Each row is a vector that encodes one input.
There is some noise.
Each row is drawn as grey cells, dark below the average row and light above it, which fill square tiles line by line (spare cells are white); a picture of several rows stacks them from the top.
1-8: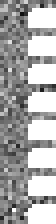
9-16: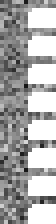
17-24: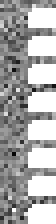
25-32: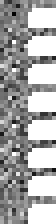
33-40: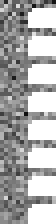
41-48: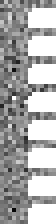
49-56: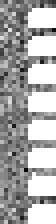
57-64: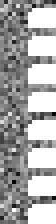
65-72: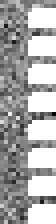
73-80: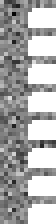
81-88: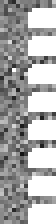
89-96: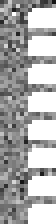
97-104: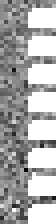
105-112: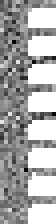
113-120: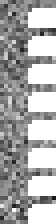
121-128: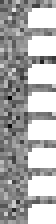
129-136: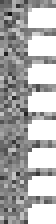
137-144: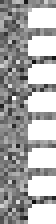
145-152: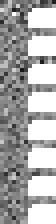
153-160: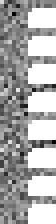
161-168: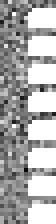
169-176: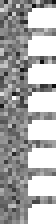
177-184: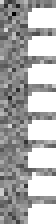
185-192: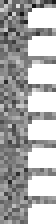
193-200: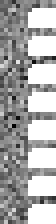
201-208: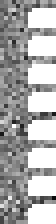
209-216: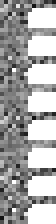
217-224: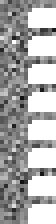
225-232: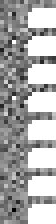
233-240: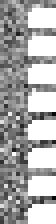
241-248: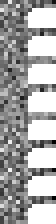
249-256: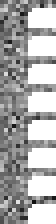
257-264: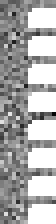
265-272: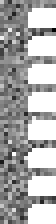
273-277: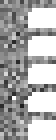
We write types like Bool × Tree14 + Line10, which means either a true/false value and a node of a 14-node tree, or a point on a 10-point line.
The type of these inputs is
Label6 + Tree12 × Tree12.
